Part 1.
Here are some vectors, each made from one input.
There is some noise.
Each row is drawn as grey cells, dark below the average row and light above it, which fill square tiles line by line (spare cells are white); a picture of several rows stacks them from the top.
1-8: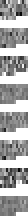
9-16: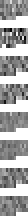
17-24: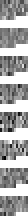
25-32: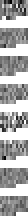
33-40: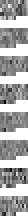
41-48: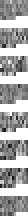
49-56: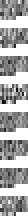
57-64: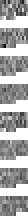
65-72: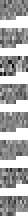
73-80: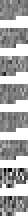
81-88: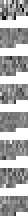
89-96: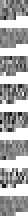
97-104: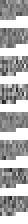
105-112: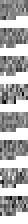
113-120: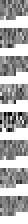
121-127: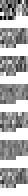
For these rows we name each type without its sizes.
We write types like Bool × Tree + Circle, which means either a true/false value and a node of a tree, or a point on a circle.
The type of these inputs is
Bool × Circle + Tree.
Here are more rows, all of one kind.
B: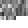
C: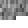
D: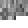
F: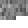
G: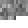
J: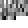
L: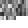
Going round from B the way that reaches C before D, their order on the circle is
B, L, F, C, D, G, J.
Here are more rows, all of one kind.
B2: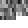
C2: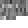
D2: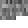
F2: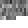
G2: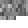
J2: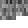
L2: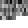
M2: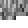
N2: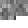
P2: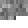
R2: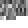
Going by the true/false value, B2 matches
G2, N2 and P2.
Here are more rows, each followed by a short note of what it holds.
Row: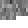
a point on a circle and a true/false value
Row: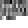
a point on a circle and a true/false value
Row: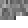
a point on a circle and a true/false value
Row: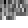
a node of a tree
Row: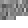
a node of a tree
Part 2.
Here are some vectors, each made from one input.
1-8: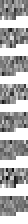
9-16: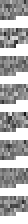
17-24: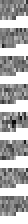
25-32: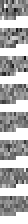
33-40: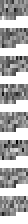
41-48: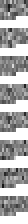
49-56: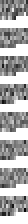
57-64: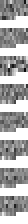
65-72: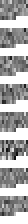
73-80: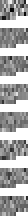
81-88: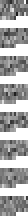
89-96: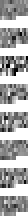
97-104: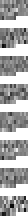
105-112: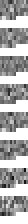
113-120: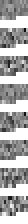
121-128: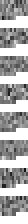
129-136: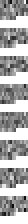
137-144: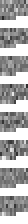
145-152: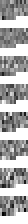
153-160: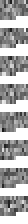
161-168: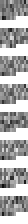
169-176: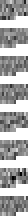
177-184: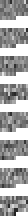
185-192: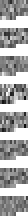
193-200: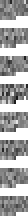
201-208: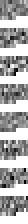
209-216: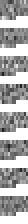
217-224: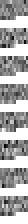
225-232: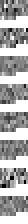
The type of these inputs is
Line10 + List2(Line5).
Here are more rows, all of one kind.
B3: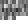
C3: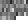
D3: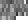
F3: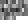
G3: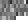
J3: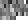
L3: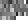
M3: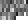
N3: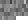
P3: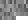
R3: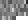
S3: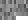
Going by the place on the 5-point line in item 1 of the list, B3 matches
P3, R3 and S3.
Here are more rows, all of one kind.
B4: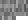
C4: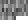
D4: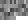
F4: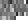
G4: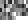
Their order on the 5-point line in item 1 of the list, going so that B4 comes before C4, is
B4, C4, D4, F4, G4.
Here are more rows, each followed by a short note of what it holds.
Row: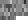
a point on a 10-point line
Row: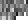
a list of two items
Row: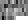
a point on a 10-point line
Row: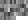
a list of two items
